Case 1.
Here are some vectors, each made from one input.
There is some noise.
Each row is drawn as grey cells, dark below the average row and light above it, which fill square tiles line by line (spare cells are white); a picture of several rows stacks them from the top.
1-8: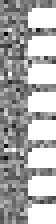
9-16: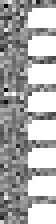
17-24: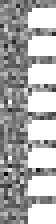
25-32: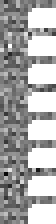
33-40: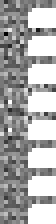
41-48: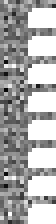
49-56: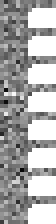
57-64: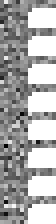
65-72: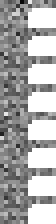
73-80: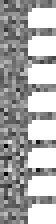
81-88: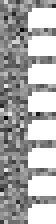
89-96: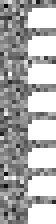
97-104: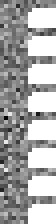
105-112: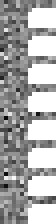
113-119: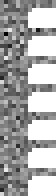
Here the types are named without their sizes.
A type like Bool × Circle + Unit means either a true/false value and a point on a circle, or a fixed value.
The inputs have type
Line.
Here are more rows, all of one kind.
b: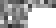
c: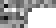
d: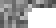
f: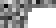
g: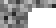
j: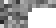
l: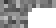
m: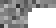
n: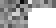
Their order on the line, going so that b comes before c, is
l, d, m, n, b, g, j, c, f.
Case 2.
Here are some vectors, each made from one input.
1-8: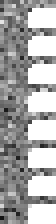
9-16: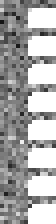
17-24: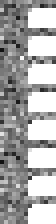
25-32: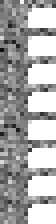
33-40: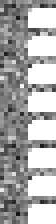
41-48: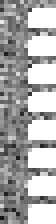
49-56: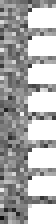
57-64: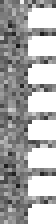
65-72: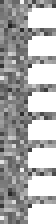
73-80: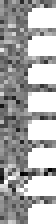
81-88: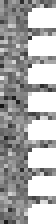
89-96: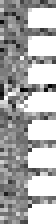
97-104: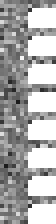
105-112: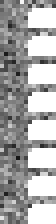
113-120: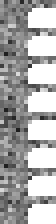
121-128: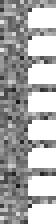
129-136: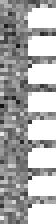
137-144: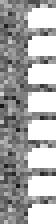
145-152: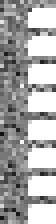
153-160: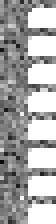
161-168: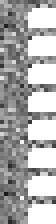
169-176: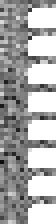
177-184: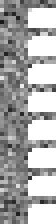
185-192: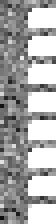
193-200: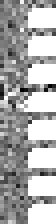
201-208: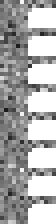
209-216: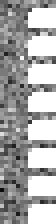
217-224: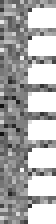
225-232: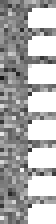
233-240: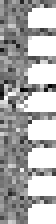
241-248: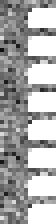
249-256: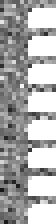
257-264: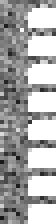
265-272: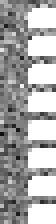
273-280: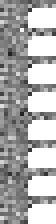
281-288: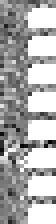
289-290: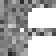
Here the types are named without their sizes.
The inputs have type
Bool × Bool × Bool + Unit.
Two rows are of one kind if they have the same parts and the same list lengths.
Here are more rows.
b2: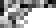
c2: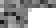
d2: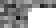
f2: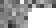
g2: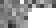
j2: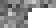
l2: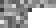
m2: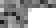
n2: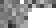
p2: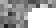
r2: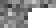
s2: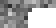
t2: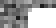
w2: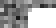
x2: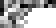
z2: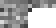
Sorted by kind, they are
b2, x2
c2, d2, f2, g2, j2, l2, m2, n2, p2, r2, s2, t2, w2, z2

